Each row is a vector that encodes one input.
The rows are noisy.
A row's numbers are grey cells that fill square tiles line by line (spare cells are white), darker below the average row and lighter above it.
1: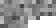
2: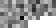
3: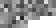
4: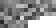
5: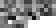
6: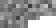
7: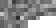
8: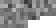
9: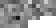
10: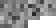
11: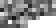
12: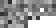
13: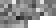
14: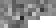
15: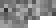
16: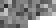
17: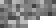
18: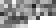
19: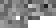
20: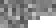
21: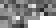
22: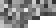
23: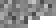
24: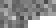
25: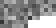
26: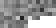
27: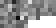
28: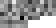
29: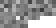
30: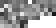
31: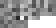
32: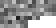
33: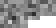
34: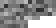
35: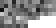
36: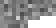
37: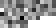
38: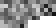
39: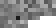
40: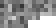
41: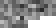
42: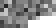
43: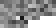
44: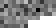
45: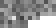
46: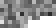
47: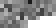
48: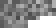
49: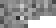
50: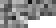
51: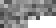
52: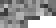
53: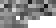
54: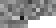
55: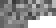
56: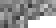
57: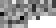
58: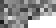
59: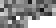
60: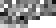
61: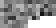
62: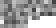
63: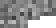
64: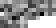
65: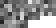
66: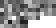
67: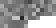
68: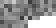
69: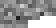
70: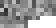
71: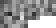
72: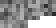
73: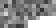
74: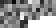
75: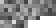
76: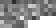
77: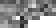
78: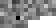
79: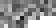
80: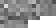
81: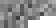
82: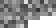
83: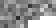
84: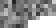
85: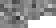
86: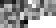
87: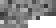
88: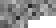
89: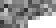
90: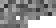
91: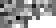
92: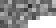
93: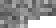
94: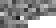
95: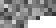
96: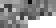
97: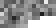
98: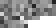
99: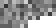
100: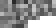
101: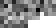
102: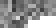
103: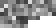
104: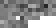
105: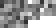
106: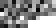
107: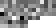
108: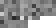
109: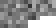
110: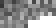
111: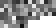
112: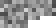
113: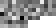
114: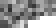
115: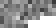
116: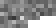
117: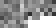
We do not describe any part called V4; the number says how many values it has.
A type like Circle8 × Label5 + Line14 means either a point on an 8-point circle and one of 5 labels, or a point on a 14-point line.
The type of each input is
Circle5 × (Circle5 × V4 + Unit) × (Tree7 + Unit).
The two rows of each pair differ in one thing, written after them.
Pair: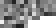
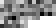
the place on one of the two 5-point circles
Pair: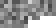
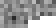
the node of the tree
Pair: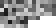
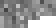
the node of the tree
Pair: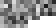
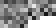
the node of the tree
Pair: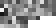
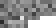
the node of the tree
